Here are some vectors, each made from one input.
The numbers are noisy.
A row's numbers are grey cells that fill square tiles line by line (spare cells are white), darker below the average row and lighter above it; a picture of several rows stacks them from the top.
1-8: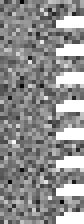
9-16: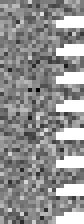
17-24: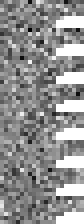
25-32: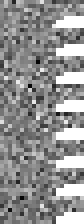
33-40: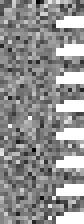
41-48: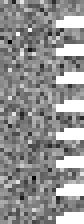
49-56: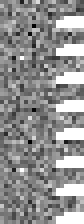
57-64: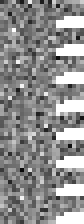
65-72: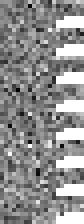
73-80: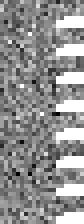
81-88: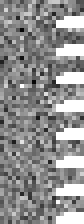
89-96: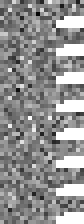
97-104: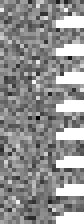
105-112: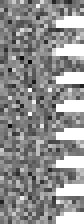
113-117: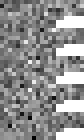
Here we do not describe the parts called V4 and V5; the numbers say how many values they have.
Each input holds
a point on a 6-point line, a true/false value, a value of V4 and a value of V5.
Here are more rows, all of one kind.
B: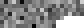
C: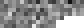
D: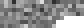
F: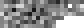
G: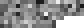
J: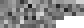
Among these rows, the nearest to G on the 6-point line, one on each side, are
B and D.
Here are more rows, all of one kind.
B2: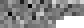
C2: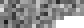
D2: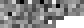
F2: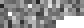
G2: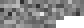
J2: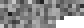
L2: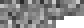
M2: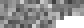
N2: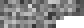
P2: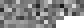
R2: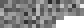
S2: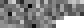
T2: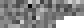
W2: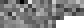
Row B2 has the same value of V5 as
C2, D2, J2 and L2.
